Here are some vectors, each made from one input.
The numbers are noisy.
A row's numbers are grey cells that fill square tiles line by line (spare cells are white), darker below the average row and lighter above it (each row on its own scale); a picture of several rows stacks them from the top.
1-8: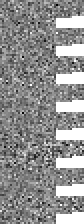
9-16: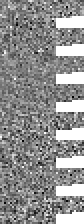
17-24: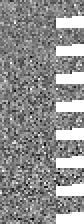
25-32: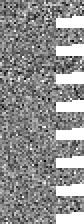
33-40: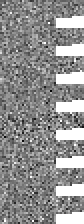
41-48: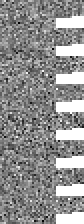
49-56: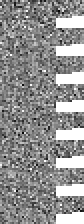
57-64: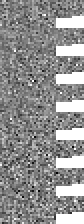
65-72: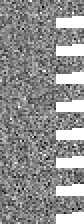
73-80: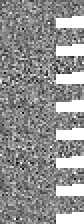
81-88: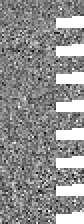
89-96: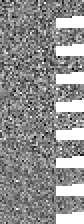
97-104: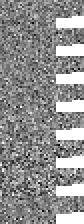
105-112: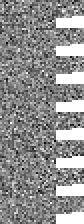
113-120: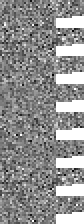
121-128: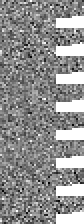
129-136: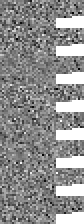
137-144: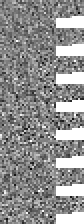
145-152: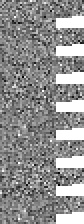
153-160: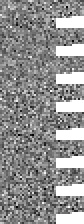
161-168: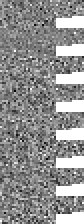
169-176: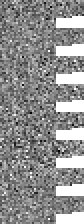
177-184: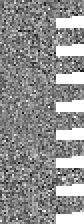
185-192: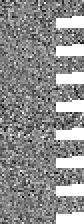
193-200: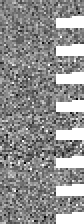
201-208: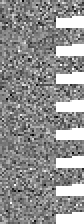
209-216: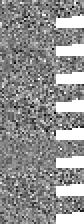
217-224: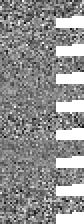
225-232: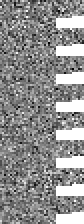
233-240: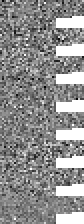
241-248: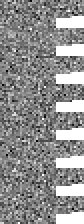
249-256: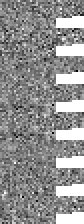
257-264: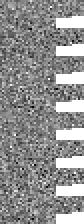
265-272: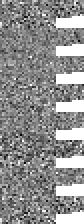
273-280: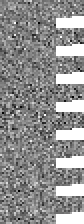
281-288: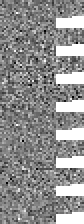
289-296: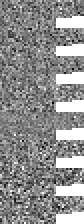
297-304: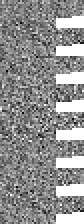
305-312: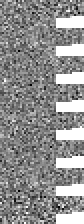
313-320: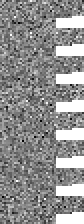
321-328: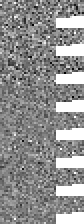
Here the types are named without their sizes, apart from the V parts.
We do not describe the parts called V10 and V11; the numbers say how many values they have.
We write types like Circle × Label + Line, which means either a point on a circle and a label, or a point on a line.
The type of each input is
Bool × Bool × Bool × Bool × V11 + Circle × Circle + V10.
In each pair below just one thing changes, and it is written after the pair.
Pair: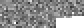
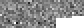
the value of V11
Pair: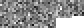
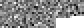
one of the four true/false values
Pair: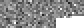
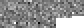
the value of V11
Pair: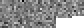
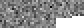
one of the four true/false values
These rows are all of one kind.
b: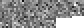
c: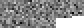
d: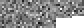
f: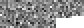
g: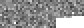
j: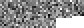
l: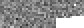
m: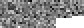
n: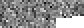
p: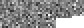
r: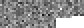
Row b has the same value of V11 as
g, j and m.
